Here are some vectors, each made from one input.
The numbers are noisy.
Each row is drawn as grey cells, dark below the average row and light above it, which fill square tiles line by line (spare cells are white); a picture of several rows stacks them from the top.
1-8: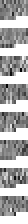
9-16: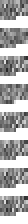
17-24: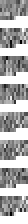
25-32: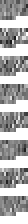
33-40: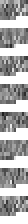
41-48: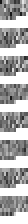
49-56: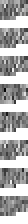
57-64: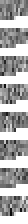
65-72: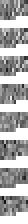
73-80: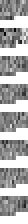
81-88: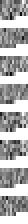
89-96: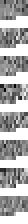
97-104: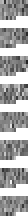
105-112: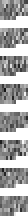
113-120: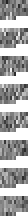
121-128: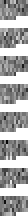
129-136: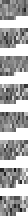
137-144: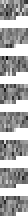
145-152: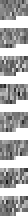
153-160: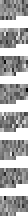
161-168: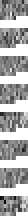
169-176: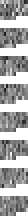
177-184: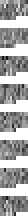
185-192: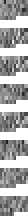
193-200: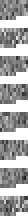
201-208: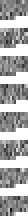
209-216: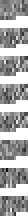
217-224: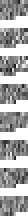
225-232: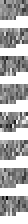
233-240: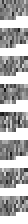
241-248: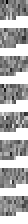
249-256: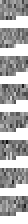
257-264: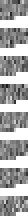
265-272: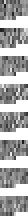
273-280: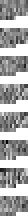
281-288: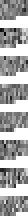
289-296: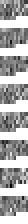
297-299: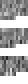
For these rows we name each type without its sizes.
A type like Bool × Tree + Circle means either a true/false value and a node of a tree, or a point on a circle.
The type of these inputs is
(Label × (Label + Tree) + Unit) × List(Line).
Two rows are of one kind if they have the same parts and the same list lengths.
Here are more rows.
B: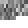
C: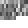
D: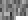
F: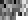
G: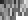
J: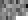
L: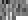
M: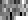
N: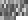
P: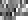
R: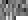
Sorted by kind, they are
B, N
C
D
F, G
J
L
M
P
R

